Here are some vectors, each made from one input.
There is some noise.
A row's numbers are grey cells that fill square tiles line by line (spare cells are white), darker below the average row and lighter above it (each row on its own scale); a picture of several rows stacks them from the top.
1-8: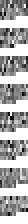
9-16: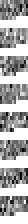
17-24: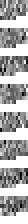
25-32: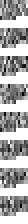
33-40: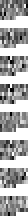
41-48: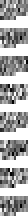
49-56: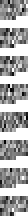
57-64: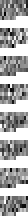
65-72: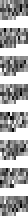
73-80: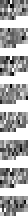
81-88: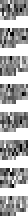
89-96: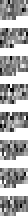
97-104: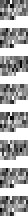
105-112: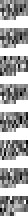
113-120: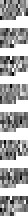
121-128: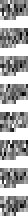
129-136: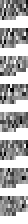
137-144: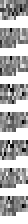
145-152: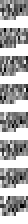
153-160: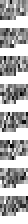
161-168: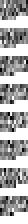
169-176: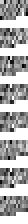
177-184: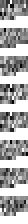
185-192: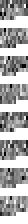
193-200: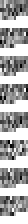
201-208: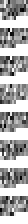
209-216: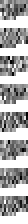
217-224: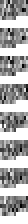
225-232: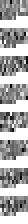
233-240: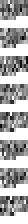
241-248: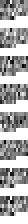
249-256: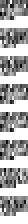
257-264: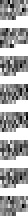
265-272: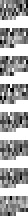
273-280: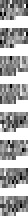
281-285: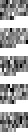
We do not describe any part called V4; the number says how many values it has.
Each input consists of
either a point on a 15-point line, or a true/false value and a value of V4.
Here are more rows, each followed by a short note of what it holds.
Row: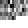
a point on a 15-point line
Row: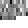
a true/false value and a value of V4
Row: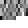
a true/false value and a value of V4
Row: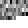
a true/false value and a value of V4
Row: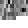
a point on a 15-point line
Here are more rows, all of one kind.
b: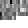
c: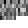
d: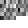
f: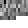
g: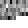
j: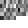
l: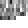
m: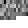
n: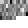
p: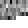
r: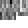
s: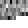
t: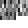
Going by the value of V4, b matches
c, r and t.
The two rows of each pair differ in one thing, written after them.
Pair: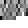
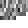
the value of V4
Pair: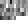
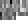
the value of V4
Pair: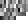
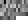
the value of V4
